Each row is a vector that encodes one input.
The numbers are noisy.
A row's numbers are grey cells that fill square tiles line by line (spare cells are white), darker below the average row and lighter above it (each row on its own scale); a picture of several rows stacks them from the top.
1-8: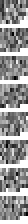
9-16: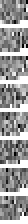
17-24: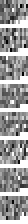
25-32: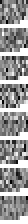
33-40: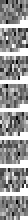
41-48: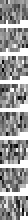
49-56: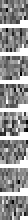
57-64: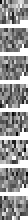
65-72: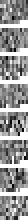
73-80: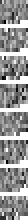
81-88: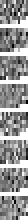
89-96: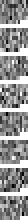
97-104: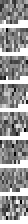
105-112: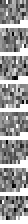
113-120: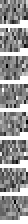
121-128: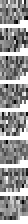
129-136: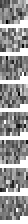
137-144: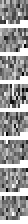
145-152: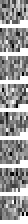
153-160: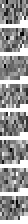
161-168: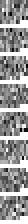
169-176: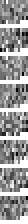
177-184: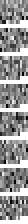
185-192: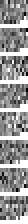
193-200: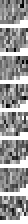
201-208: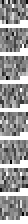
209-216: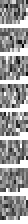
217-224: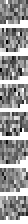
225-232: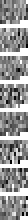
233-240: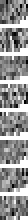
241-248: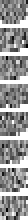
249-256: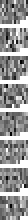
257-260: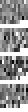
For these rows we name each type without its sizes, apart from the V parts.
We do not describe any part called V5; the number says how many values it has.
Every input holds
a label and a value of V5, together with either a point on a circle, or a fixed value.
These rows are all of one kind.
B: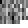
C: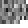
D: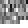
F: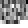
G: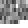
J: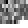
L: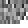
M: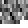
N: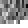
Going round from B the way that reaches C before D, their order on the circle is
B, F, N, G, C, L, J, D, M.
